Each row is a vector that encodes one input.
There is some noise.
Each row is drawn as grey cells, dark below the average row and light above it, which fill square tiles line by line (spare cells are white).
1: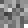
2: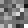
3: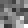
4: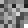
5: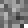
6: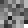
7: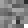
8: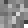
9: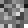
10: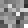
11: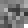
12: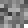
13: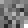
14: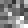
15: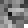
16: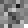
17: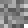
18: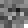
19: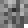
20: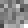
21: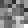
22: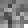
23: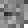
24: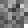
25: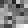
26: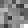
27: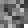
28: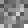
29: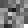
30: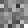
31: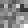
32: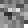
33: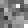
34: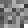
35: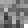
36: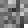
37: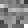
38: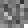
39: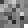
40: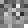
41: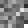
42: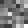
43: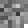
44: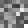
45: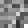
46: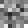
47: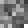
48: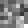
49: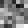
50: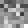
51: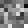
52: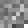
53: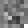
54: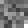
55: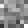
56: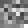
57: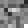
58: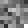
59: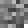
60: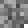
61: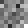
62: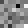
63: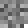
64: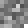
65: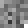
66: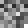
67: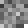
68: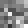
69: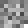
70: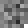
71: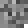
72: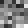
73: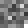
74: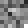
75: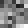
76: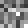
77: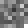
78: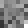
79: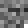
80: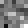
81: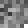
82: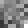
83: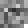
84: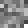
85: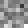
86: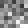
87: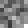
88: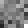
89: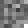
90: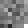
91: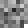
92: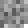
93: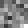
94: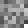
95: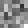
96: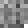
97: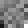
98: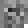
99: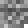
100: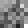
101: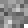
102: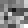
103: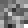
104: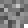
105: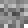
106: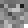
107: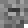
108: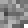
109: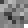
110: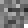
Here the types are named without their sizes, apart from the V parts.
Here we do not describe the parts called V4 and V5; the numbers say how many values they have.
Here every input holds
a point on a line, a true/false value, a value of V4 and a value of V5.
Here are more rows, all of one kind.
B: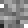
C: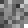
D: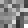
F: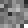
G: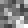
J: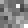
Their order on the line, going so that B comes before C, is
D, F, B, C, J, G.
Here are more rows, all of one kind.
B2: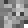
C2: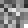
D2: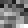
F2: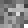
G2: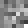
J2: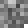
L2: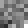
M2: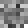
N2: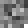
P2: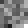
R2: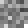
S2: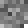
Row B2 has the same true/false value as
G2, J2, M2 and P2.
